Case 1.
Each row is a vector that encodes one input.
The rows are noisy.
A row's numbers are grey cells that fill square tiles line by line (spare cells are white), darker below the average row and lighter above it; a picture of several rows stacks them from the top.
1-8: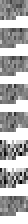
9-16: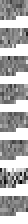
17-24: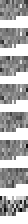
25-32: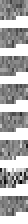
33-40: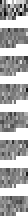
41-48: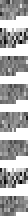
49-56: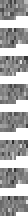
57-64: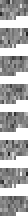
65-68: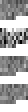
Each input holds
either a fixed value, or a node of an 8-node tree and a true/false value.
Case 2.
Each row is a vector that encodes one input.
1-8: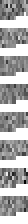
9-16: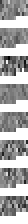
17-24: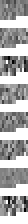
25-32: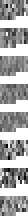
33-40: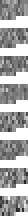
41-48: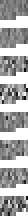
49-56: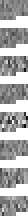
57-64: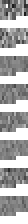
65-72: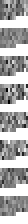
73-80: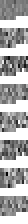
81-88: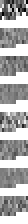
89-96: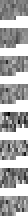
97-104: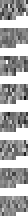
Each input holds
a point on a 6-point line and a node of an 8-node tree.
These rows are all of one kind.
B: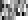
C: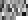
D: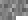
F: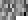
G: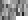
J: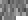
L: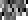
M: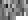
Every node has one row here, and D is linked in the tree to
L.
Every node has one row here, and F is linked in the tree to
C.
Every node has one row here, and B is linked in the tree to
G and M.
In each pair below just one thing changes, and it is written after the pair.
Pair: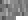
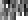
the node of the tree
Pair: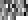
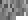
the node of the tree
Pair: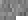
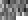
the node of the tree
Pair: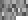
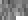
the place on the 6-point line
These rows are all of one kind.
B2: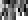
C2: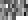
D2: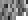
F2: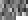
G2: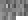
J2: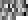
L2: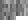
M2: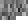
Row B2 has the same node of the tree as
D2 and M2.
